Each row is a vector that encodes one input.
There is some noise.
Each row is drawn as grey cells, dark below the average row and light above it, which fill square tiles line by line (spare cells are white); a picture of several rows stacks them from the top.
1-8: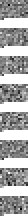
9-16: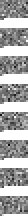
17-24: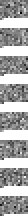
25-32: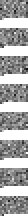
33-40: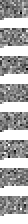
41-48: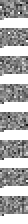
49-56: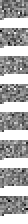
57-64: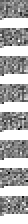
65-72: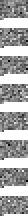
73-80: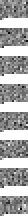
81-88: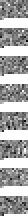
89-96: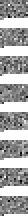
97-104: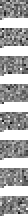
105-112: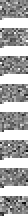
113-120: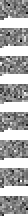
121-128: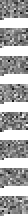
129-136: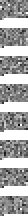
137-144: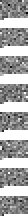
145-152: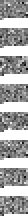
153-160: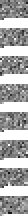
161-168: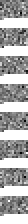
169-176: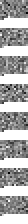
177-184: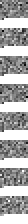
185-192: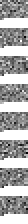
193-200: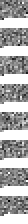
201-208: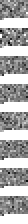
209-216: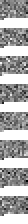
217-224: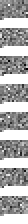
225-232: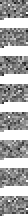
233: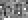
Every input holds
a point on each of two 6-point lines and a true/false value, together with either one of 4 labels, or a point on a 7-point line.
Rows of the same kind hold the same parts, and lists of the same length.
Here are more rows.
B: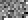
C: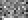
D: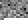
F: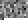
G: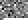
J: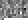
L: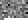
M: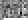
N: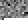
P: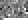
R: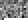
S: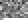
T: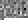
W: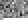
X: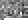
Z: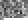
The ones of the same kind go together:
B, D, F, J, L, N, R, T, X
C, G, M, P, S, W, Z

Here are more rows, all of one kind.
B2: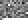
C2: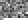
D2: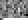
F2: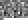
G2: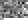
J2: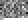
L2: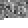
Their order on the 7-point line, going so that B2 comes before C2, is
B2, D2, L2, J2, G2, F2, C2.
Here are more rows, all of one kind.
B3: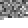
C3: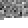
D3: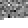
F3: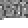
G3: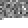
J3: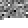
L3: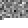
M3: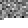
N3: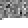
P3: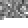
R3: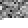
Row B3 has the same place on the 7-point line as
G3, N3, P3 and R3.
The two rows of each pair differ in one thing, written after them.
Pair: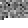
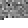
the label
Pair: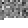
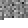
the place on one of the two 6-point lines
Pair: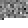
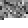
the true/false value
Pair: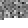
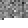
the label
